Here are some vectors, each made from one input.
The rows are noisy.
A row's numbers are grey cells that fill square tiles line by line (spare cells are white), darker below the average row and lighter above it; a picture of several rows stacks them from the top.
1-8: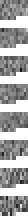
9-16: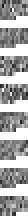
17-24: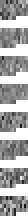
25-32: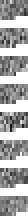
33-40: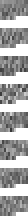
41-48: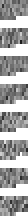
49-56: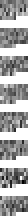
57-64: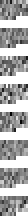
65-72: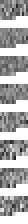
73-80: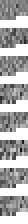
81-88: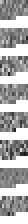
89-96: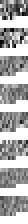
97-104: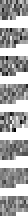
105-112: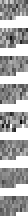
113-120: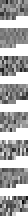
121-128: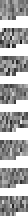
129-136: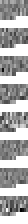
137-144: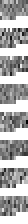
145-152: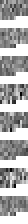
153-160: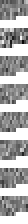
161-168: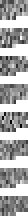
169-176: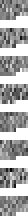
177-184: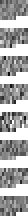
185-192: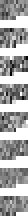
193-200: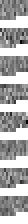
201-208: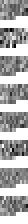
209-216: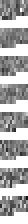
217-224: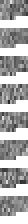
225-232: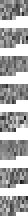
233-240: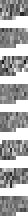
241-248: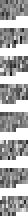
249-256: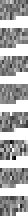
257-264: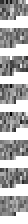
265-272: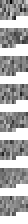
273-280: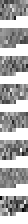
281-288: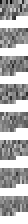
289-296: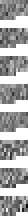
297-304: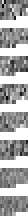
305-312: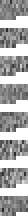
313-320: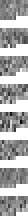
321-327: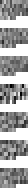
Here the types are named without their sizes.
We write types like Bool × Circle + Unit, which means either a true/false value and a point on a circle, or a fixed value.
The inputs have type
Label × Tree × Tree × (Tree + Unit).
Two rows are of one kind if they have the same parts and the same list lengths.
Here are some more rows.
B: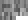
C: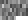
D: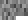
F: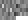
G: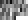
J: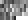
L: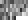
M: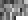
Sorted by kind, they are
B, C, F, M
D, G, J, L

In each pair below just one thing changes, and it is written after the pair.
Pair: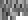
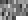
the label
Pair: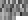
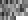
the node of one of the three trees
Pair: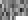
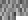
the node of one of the three trees
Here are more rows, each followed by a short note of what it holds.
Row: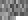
a label and a node of each of three trees
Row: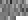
a label and a node of each of three trees
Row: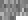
a label and a node of each of two trees
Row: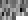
a label and a node of each of three trees
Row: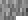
a label and a node of each of three trees
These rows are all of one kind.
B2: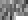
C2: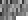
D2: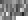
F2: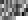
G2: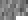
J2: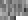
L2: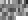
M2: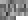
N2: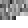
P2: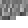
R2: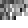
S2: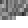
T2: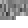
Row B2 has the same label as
F2, L2, P2 and T2.
